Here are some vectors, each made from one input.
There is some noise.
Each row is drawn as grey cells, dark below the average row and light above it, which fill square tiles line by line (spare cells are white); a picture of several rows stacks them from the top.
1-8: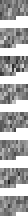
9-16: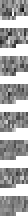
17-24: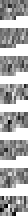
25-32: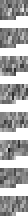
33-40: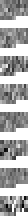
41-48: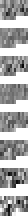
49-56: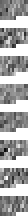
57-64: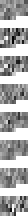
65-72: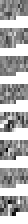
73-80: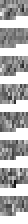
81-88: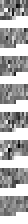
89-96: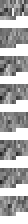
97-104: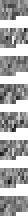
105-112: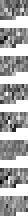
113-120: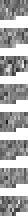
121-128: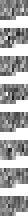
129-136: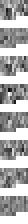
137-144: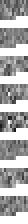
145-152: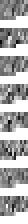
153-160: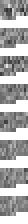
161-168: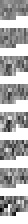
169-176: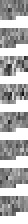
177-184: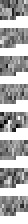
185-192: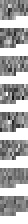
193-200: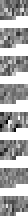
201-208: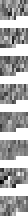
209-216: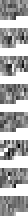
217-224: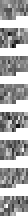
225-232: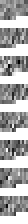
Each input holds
either a point on a 10-point line, or a list of up to two points on a 9-point line.
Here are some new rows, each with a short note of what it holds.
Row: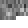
a list of one item
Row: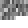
the empty list
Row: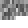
the empty list
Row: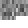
the empty list
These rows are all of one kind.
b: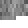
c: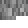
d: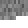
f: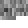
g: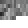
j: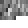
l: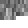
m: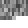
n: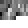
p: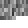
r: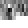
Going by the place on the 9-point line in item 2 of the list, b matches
l and p.
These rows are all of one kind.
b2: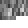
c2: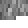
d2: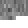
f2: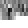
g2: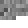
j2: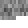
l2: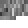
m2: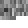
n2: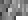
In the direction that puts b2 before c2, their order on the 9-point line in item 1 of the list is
g2, j2, m2, f2, d2, l2, b2, c2, n2.
